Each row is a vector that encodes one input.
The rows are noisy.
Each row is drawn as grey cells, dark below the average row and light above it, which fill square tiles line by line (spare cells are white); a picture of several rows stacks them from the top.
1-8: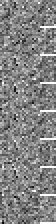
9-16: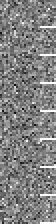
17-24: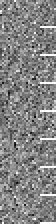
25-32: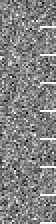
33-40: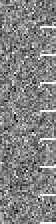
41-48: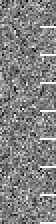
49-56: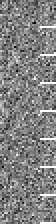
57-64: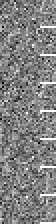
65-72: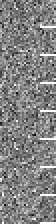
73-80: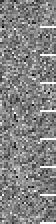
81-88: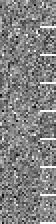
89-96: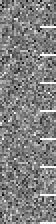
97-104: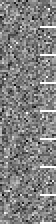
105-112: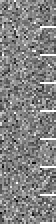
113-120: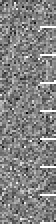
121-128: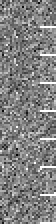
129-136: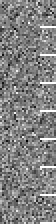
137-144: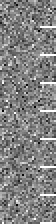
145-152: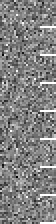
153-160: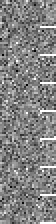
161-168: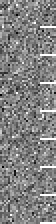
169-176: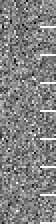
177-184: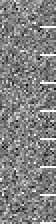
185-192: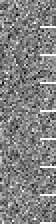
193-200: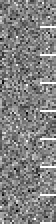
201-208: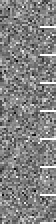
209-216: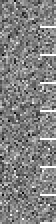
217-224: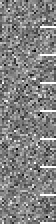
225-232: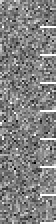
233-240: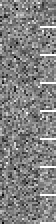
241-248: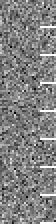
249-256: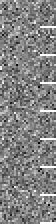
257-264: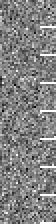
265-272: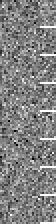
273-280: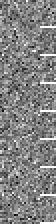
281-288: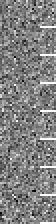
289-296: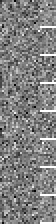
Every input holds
a point on an 11-point circle, together with either a point on a 10-point line and a true/false value, or a node of a 15-node tree.
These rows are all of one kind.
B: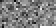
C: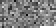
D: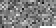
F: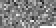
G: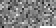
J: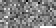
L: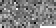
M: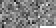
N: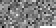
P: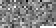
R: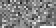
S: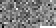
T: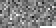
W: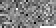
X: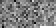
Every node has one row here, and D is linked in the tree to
F and G.
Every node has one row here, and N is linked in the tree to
G and M.
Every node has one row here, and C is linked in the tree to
X.
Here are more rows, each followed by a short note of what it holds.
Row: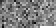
a point on an 11-point circle and a node of a 15-node tree
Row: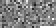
a point on an 11-point circle, a point on a 10-point line and a true/false value
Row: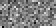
a point on an 11-point circle and a node of a 15-node tree
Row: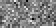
a point on an 11-point circle and a node of a 15-node tree
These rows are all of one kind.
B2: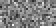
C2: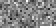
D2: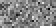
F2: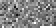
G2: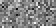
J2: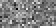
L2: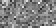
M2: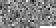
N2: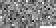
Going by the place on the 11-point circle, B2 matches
C2, M2 and N2.
